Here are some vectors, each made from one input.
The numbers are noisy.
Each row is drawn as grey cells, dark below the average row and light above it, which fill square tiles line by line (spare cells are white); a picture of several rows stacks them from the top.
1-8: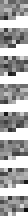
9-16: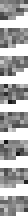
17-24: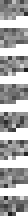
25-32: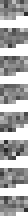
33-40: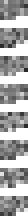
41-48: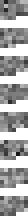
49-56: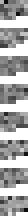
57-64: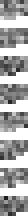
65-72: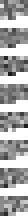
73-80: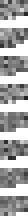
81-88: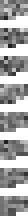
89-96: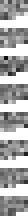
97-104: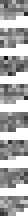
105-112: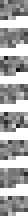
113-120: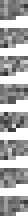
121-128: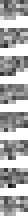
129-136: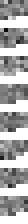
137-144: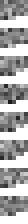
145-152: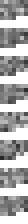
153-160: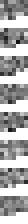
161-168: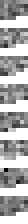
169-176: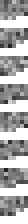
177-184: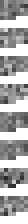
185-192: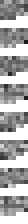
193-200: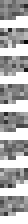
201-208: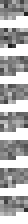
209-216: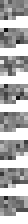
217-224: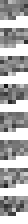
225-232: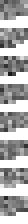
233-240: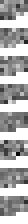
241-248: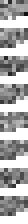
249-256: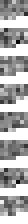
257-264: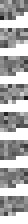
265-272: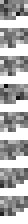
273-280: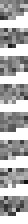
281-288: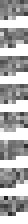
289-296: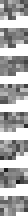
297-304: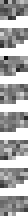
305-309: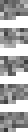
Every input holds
a node of a 17-node tree and a true/false value.
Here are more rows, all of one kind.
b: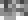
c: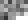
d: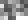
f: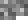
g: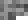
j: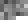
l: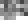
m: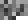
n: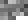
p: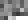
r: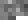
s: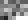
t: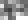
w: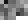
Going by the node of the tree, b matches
d, l and t.
